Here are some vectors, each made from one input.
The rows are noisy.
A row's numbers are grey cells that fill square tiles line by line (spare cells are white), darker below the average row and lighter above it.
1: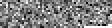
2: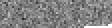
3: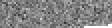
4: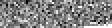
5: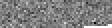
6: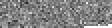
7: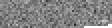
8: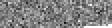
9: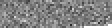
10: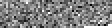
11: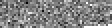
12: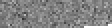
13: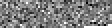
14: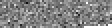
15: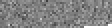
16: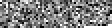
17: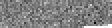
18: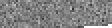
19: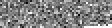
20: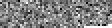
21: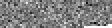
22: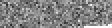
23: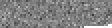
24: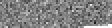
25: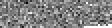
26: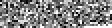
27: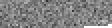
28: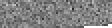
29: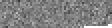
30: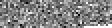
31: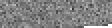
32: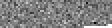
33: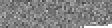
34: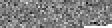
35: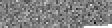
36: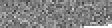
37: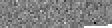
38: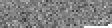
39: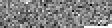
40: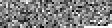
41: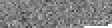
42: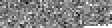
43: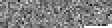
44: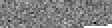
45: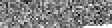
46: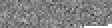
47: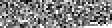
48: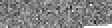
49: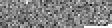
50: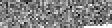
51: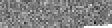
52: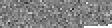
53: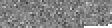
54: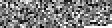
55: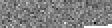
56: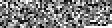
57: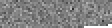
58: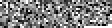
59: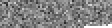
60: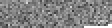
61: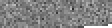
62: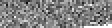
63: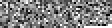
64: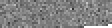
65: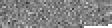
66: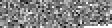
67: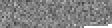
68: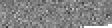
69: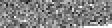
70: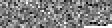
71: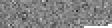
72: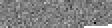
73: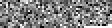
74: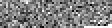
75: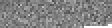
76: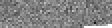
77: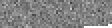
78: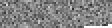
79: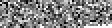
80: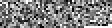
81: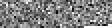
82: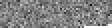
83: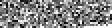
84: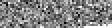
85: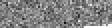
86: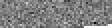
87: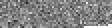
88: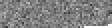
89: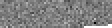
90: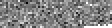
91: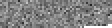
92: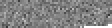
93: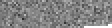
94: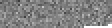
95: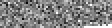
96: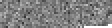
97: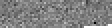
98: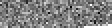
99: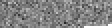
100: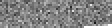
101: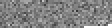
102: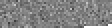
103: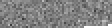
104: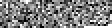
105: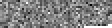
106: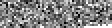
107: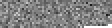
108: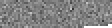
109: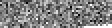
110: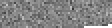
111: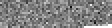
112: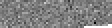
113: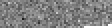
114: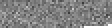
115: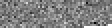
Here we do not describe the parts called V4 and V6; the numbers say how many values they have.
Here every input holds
one of 5 labels, three true/false values, a value of V4 and a value of V6.
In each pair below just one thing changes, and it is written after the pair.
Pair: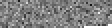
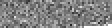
the value of V6
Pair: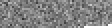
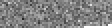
the label
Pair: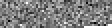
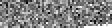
one of the three true/false values
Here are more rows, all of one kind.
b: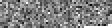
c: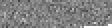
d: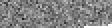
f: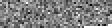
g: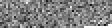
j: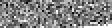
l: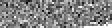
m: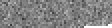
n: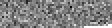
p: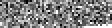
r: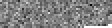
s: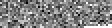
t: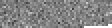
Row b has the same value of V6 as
c, l and n.
